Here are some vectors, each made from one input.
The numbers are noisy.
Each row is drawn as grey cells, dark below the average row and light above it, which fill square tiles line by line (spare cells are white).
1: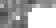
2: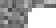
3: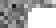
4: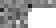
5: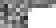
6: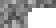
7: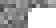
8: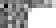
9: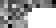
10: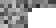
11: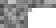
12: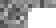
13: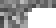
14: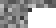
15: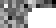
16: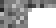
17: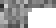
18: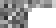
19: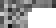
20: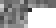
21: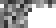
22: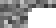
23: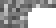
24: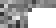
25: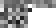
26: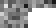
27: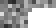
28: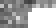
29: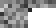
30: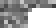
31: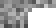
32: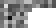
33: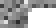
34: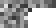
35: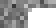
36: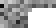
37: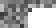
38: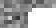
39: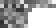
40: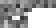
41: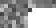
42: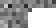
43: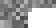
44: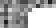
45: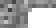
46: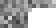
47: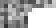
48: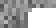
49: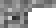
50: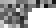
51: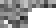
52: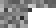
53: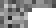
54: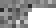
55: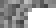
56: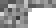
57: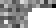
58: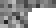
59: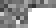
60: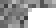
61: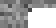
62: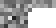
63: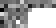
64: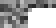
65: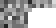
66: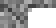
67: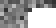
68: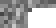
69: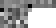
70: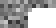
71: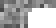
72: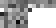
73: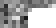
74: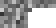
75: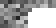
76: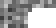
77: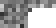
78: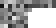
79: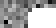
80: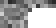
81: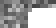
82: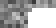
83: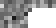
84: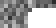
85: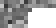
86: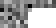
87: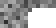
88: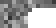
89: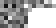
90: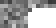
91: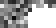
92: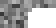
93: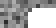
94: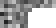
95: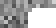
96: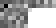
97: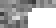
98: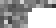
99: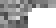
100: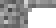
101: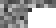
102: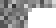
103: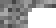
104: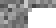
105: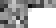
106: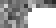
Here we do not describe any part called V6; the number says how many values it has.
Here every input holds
a point on a 5-point circle, a true/false value and a value of V6.
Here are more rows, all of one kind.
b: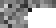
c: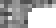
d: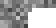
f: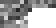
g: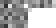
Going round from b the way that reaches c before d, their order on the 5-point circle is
b, c, d, g, f.
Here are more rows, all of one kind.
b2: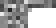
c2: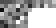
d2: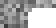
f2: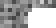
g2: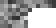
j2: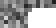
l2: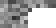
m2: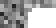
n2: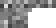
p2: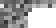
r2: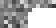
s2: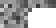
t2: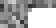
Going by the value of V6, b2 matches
g2 and l2.
